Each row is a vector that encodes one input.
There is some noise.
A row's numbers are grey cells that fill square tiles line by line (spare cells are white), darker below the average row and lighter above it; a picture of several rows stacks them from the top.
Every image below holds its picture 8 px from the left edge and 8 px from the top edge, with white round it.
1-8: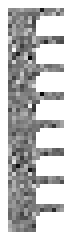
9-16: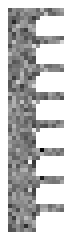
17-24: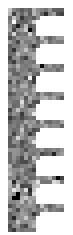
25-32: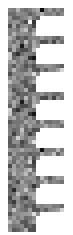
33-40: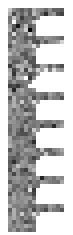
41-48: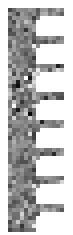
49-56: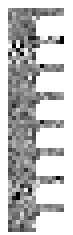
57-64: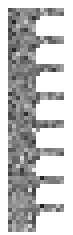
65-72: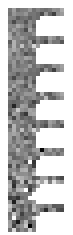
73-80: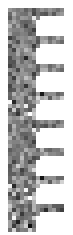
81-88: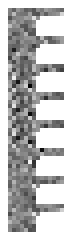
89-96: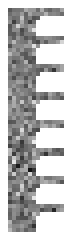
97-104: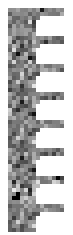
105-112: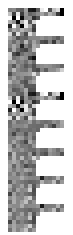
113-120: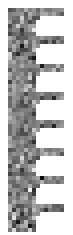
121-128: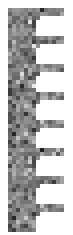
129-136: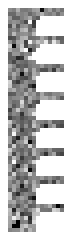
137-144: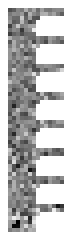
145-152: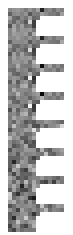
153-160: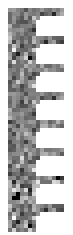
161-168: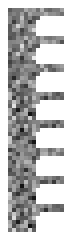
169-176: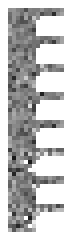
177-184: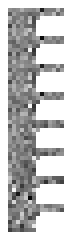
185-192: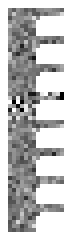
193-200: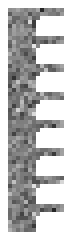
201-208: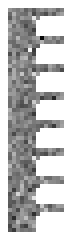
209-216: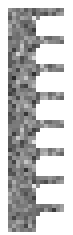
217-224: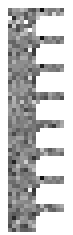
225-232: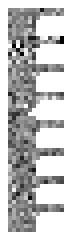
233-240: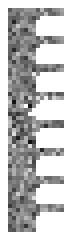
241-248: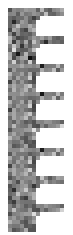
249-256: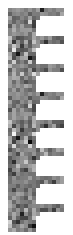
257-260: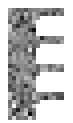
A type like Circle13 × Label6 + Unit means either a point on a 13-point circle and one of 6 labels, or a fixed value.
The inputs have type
Bool × Tree16 + Unit.
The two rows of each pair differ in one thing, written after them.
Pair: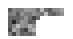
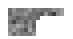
the node of the tree
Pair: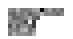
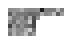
the node of the tree
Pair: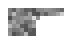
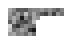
the node of the tree
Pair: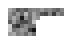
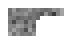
the node of the tree
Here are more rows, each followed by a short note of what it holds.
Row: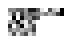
a fixed value
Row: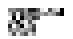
a fixed value
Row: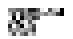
a fixed value
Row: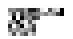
a fixed value
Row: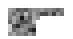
a node of a 16-node tree and a true/false value
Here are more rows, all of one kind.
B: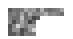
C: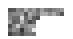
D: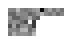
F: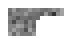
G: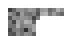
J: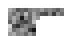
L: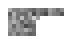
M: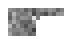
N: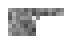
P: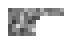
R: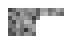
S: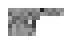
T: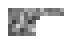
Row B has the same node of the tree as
P and T.
